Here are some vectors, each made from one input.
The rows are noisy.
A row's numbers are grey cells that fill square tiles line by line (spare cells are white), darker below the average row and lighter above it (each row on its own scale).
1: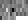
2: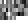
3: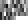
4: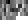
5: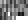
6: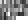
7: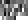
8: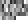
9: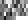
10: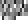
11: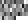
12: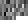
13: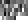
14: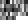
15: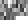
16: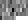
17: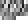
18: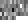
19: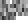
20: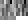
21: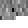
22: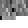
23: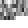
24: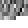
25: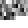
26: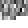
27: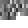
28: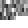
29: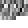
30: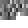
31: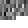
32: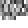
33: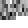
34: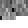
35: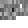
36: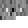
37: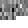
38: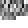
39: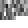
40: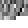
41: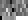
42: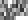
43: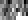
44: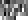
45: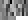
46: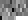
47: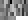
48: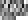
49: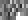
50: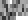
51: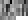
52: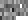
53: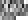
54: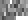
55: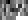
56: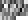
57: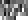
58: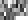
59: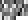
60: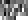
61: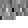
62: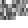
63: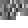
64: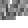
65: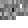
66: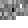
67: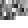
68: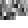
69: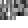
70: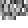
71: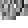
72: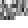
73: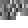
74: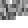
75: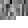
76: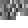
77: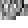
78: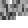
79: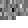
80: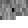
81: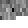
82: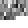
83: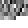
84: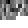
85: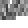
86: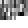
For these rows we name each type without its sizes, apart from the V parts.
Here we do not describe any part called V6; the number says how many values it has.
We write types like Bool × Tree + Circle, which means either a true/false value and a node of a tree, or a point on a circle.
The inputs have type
(Bool × Bool × Bool × Label + Unit) × V6.
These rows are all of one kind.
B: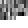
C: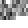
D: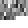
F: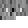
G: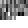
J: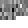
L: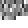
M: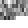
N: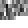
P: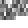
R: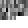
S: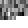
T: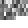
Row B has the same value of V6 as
G, R and S.
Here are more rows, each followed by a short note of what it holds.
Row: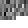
a value of V6
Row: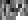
a value of V6
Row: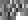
a value of V6
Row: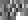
a value of V6
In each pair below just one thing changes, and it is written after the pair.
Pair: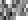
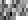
one of the three true/false values
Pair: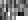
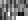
one of the three true/false values
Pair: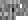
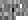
one of the three true/false values
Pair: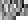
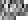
the label
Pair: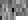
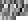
the value of V6
